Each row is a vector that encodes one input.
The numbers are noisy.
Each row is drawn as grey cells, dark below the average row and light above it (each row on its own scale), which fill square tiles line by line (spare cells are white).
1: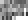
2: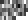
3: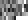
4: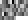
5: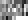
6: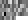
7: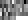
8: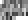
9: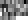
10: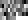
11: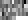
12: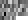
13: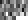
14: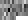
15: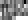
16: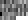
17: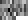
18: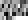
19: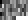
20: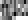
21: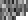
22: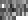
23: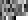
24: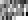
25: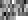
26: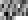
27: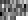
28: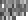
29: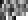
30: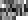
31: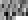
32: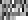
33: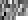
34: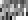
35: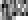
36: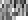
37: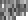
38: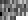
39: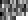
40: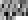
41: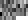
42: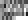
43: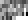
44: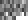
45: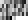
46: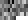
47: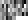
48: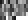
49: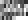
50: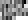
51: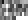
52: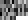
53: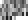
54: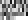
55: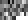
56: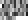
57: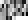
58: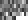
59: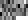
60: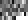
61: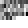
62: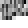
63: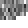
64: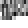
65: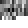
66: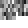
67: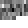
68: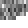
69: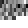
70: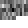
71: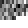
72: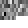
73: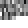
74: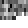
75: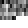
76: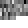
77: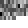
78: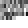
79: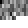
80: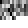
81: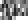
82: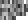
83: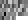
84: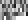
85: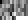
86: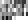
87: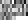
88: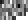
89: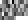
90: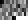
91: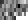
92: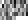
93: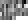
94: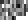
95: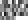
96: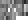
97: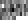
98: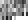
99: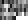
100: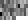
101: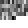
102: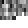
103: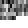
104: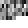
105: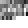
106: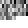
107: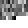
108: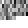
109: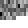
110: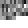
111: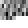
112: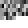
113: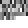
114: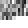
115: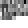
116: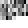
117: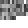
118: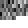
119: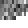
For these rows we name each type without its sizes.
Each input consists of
either a fixed value, or a label and a true/false value, or a node of a tree.
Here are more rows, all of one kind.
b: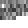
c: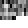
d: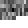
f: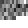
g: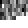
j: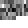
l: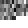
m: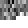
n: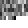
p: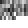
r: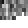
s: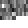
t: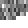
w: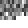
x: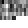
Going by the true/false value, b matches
n, p, r and x.
